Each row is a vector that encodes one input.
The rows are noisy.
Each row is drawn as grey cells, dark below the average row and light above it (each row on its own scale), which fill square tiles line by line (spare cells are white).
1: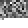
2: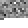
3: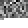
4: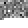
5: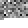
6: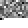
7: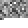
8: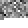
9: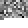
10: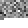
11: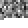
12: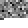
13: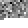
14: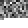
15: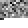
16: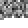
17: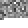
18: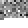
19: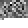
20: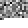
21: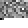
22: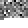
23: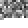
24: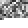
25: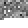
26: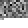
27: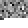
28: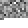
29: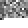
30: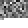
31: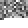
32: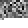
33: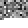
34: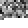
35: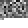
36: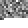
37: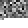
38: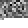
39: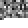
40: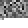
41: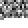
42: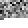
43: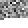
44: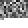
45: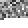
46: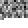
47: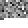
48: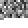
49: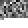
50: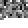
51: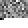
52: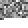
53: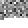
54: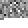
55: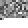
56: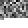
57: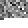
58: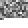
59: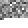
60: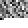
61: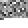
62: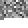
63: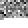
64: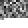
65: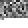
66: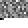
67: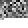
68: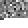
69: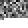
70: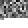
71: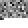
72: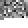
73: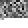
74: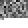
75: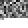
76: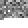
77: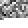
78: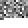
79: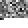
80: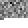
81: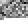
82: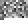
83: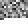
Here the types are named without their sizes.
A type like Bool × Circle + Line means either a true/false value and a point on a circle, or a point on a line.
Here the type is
Bool × (Tree + Unit) + Line.
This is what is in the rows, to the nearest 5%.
About 25% of them hold a point on a line. The rest hold a true/false value, together with either a fixed value, or a node of a tree.
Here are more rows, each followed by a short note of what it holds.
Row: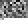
a point on a line
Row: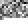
a node of a tree and a true/false value
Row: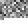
a node of a tree and a true/false value
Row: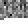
a true/false value
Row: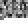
a true/false value
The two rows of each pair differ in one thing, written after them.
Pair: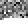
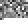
the node of the tree
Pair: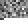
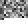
the node of the tree
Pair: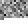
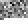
the node of the tree
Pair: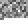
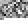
the node of the tree
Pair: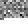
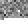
the true/false value
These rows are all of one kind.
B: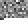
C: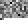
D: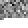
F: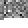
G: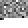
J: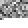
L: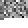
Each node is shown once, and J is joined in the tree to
C.
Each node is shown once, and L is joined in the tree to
F and G.
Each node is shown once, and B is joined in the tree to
D and G.
